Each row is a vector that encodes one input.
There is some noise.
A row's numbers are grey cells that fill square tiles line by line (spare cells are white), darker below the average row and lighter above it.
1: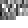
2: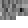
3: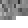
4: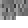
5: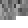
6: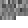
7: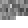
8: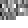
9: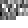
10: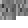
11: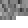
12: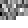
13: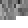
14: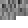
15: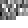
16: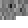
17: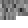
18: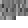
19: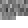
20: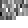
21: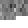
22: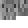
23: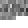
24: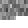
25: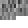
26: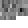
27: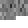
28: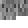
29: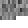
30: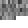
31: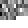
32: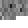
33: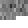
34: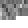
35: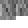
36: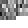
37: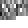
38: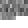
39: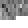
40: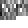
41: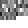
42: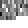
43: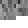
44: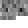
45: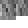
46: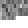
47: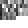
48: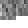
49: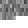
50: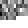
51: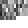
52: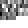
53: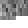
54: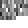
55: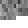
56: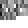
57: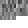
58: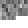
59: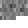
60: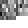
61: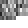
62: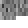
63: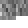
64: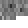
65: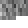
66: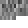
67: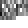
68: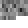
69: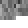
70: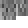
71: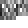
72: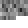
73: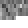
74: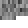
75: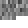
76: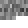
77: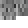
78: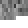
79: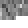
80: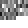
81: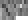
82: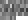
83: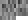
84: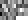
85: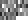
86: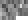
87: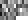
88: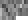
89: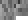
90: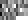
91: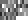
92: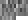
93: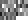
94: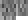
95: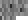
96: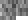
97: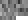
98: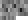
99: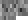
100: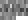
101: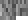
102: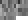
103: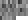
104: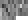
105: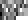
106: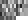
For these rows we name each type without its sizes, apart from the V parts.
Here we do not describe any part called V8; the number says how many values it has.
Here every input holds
a point on a line, four true/false values and a value of V8.
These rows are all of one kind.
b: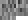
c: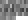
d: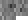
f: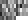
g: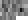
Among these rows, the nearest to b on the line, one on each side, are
d and g.
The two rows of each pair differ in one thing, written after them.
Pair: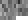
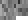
one of the four true/false values
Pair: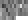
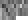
the place on the line
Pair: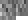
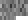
the value of V8
